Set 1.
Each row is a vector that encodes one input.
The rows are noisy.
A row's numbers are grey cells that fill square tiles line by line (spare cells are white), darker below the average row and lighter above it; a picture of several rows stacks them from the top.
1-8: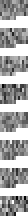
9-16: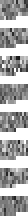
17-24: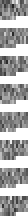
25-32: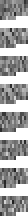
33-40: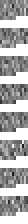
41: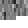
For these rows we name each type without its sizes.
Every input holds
a label.
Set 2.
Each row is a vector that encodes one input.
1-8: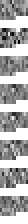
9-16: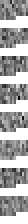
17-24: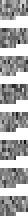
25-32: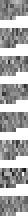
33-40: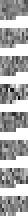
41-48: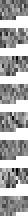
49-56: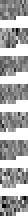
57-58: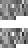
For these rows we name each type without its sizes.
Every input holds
a label.
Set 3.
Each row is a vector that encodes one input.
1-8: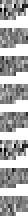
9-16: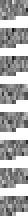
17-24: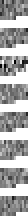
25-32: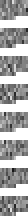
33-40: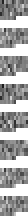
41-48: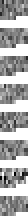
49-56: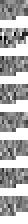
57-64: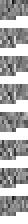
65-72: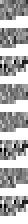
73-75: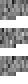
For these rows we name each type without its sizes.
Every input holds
either a fixed value, or three true/false values.
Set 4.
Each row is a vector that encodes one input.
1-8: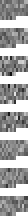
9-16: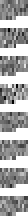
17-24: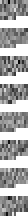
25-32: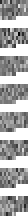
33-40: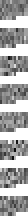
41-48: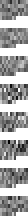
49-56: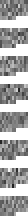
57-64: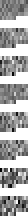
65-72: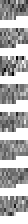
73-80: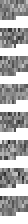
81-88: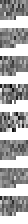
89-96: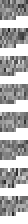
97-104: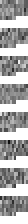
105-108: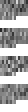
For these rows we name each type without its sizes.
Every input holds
four true/false values.
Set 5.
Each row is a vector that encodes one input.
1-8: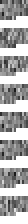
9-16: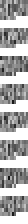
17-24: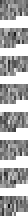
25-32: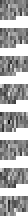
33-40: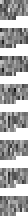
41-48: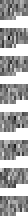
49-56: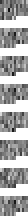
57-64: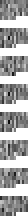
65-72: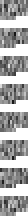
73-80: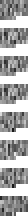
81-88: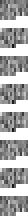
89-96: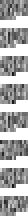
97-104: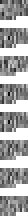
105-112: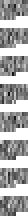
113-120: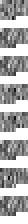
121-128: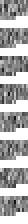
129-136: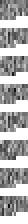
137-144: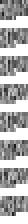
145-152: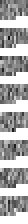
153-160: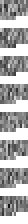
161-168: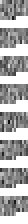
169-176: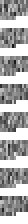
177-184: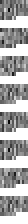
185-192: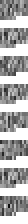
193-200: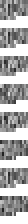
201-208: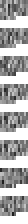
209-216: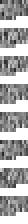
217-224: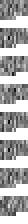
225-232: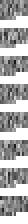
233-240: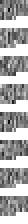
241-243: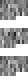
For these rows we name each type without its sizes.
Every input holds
a point on a circle.
